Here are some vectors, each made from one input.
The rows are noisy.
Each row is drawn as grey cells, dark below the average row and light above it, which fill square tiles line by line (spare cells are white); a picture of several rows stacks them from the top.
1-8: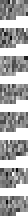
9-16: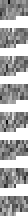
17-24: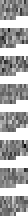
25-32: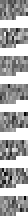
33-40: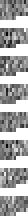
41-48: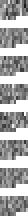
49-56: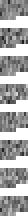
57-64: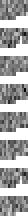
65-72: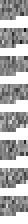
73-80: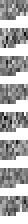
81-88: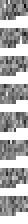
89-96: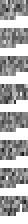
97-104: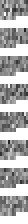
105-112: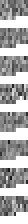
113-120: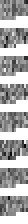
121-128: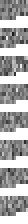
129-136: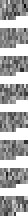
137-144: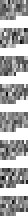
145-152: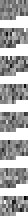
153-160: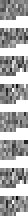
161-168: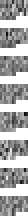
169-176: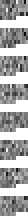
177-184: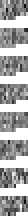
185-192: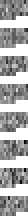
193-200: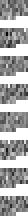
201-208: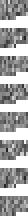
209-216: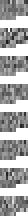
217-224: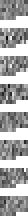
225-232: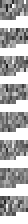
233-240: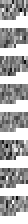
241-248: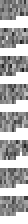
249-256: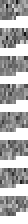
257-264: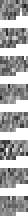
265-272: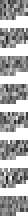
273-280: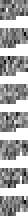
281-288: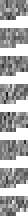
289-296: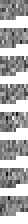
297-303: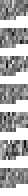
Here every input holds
either a point on a 13-point circle, or a node of an 11-node tree.
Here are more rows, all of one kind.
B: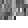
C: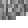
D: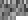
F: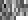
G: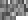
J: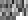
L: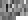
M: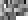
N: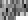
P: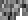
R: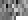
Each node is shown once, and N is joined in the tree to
C and P.
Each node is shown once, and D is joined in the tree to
G.
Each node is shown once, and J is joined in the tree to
M.
